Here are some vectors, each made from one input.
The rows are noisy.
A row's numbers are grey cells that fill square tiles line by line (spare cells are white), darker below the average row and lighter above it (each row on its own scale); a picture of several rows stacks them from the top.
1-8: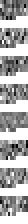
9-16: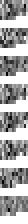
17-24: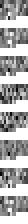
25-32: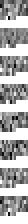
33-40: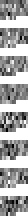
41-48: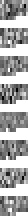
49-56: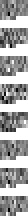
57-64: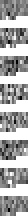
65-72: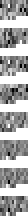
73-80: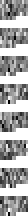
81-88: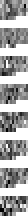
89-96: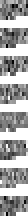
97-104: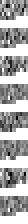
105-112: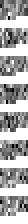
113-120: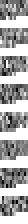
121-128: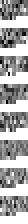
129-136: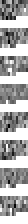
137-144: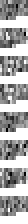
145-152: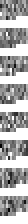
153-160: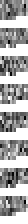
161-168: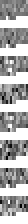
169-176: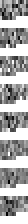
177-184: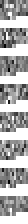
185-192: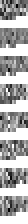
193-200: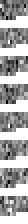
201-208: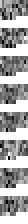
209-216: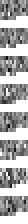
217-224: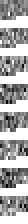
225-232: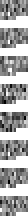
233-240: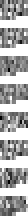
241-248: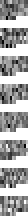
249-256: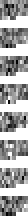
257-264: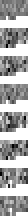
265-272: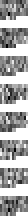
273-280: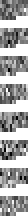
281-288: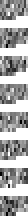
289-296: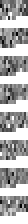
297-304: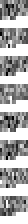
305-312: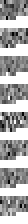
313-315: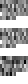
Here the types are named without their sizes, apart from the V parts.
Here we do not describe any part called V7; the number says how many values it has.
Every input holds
a true/false value, together with either a node of a tree, or a value of V7.
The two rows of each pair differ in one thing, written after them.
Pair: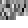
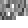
the true/false value
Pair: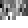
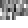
the value of V7
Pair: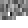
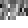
the value of V7
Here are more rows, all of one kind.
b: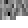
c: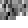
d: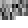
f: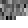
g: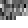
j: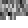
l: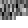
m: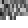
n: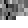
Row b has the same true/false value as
c and n.
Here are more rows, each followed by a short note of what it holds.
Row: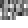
a true/false value and a value of V7
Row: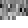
a true/false value and a value of V7
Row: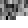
a node of a tree and a true/false value
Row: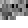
a node of a tree and a true/false value
